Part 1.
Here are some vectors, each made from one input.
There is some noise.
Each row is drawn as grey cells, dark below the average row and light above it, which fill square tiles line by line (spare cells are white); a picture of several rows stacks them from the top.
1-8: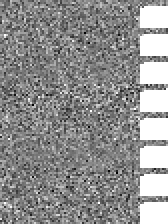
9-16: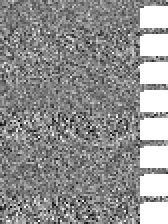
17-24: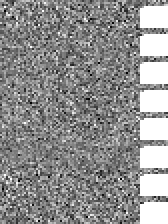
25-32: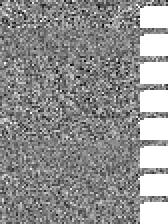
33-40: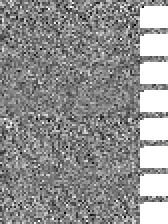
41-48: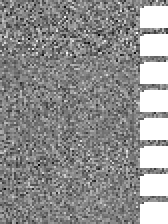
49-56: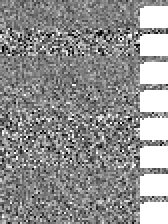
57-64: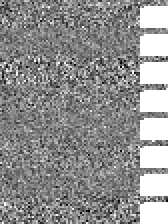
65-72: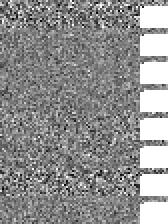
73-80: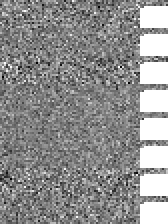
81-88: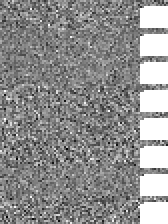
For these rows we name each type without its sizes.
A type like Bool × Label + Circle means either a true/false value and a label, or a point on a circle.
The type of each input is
Label + Line.
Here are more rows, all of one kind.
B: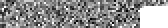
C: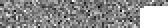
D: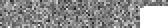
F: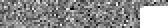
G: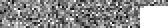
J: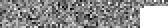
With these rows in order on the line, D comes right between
C and J.
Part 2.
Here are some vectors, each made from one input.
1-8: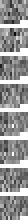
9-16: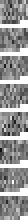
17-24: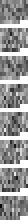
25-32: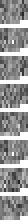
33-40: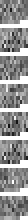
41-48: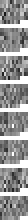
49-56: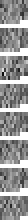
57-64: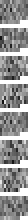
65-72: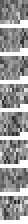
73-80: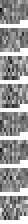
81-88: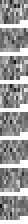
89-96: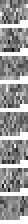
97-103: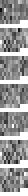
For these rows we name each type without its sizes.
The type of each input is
Label + Line × Line.
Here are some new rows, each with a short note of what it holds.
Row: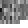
a label
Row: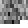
a point on each of two lines
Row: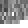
a label
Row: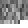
a label
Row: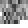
a point on each of two lines
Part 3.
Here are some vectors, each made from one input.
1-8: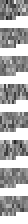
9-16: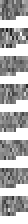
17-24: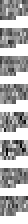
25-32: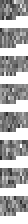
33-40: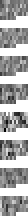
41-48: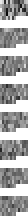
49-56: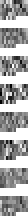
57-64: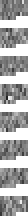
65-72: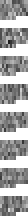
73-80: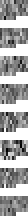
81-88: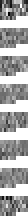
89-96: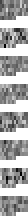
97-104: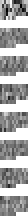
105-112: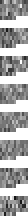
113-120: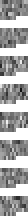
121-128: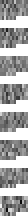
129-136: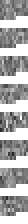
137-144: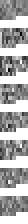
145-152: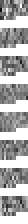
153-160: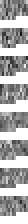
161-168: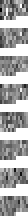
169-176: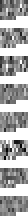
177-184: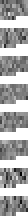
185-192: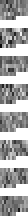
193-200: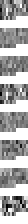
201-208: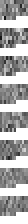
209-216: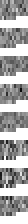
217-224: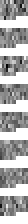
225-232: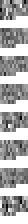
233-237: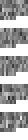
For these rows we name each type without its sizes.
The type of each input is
Bool × Bool × Bool + Tree + Unit.
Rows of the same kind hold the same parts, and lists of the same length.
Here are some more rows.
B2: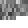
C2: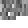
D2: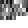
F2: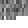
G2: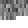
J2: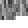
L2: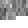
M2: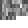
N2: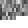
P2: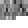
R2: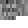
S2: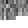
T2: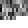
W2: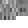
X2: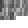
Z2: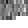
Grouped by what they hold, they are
B2, L2, M2, N2, P2, T2, W2, X2
C2, D2, F2, G2, R2, S2, Z2
J2

